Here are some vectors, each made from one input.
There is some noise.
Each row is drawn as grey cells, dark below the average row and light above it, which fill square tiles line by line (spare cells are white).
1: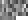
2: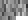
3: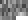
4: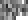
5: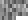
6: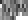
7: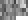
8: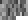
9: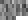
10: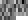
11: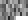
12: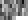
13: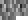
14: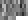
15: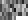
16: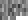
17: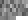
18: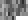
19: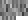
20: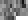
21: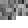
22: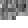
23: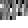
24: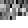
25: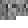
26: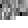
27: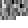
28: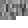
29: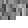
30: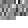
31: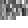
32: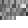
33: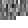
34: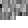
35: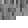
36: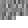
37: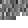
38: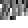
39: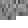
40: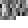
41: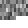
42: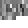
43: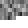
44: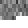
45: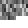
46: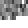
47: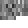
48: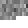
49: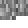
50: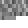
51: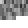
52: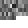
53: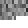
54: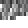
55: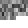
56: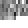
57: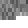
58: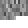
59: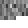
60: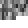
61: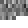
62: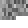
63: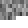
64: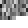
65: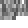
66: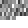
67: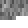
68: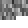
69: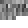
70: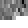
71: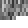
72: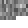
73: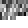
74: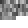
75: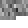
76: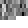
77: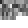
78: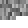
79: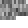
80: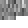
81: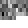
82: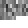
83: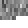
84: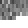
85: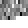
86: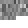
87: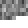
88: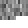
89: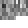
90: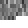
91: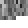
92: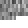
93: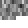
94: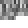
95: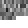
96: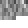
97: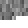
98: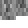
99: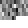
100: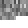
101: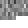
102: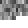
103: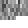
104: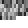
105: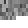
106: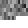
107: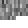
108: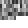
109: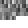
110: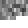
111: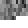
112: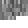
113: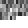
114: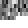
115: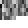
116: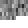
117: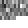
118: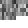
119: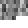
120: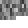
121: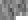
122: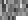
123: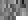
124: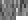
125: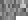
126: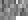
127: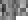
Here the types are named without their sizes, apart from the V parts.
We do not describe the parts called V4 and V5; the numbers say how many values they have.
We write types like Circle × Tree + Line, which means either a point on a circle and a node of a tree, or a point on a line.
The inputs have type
(Bool × Circle + Unit) × V4 × V5 + Unit.
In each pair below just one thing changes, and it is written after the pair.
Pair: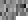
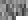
the value of V4
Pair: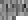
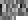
the place on the circle
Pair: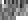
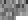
the place on the circle
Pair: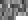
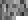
the value of V5
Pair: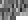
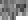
the value of V4
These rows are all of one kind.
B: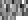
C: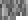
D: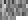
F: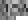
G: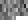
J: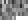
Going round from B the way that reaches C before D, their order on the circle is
B, J, G, C, D, F.
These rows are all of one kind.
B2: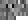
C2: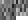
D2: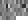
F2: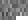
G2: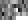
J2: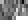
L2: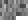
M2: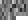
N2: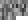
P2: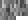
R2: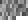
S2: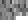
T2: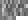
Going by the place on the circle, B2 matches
D2 and T2.
